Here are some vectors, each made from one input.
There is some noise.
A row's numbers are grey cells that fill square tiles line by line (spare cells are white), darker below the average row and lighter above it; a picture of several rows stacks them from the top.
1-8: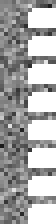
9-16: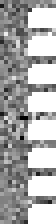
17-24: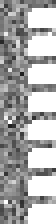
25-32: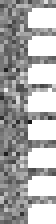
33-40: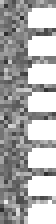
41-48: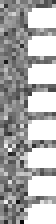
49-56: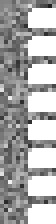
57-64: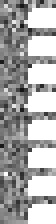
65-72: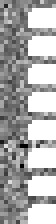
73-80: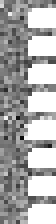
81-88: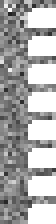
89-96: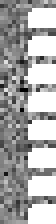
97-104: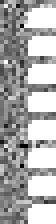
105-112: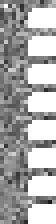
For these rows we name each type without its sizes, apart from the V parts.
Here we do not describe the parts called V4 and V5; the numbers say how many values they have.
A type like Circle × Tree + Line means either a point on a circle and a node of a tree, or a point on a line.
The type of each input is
(Bool × Bool × Bool + V5) × V4 + Line.
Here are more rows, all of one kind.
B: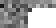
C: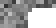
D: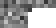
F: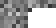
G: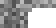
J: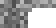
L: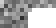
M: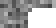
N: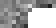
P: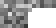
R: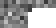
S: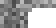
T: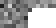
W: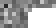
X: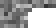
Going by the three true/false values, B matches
G, J, M and S.
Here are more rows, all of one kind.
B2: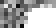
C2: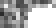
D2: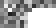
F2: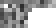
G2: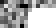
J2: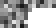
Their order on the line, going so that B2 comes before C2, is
D2, B2, C2, F2, J2, G2.
